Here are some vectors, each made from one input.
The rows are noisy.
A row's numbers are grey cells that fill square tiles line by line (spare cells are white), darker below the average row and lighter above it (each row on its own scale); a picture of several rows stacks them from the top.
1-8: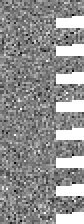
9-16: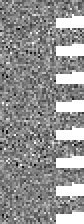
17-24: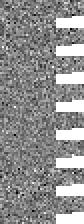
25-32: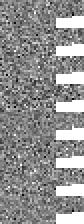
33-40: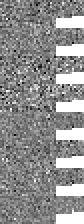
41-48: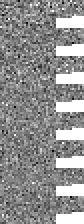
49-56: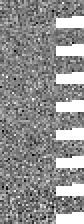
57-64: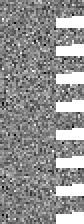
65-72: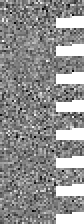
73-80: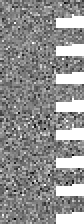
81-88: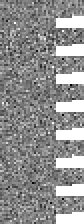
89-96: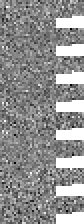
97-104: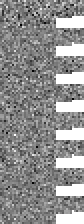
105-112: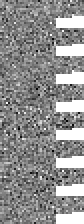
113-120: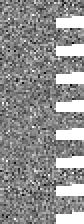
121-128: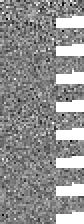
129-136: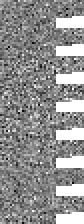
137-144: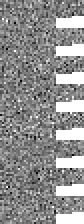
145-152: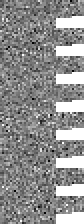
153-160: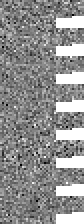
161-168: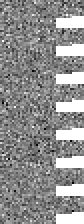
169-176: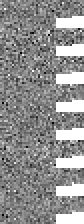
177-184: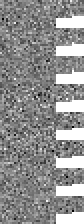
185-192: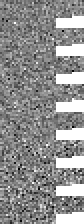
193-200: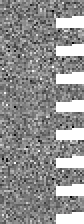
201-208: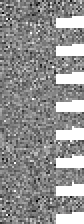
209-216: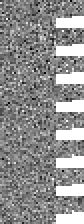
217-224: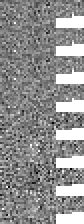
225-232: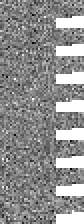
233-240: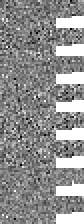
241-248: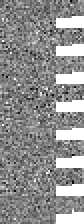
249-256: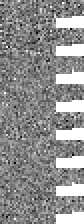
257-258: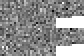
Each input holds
three true/false values, together with either a point on a 9-point circle, or a fixed value.
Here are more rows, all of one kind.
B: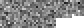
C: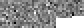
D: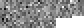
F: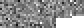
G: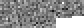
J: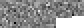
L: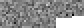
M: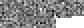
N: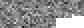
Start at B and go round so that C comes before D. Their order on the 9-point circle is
B, C, N, D, G, M, J, F, L.
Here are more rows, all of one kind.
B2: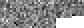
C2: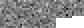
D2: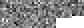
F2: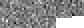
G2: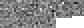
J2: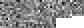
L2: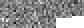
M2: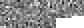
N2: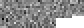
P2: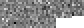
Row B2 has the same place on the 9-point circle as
D2 and J2.
